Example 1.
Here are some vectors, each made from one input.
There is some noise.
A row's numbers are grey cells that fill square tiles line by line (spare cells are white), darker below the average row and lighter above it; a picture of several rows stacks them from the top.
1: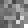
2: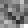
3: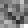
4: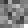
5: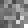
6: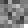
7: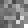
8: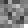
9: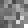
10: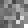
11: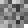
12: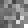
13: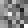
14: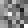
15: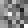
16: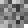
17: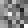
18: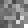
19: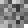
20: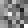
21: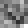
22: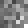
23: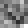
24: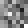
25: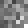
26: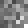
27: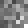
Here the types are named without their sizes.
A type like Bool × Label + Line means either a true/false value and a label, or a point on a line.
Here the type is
Line.
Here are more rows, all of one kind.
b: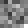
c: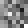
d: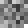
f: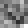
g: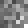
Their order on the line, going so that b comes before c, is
g, b, f, d, c.
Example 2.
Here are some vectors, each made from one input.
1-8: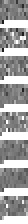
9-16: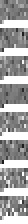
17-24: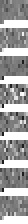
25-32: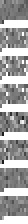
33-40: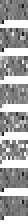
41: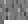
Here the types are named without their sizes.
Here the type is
Line.
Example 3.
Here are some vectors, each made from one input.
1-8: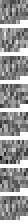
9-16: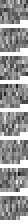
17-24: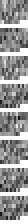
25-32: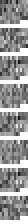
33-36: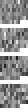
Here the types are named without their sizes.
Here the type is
Line.
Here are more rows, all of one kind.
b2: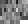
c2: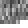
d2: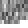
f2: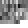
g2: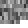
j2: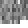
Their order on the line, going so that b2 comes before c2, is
f2, d2, j2, g2, b2, c2.
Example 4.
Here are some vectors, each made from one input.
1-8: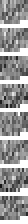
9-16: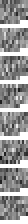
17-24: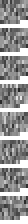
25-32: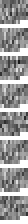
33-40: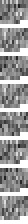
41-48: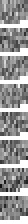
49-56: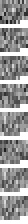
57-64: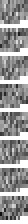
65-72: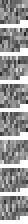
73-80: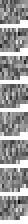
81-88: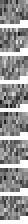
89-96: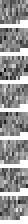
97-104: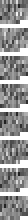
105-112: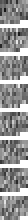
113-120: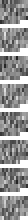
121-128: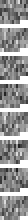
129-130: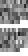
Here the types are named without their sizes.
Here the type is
Line.
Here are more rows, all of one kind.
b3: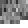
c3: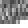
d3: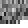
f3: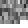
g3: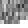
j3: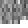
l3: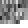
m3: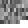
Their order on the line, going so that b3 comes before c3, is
l3, g3, j3, f3, b3, m3, c3, d3.
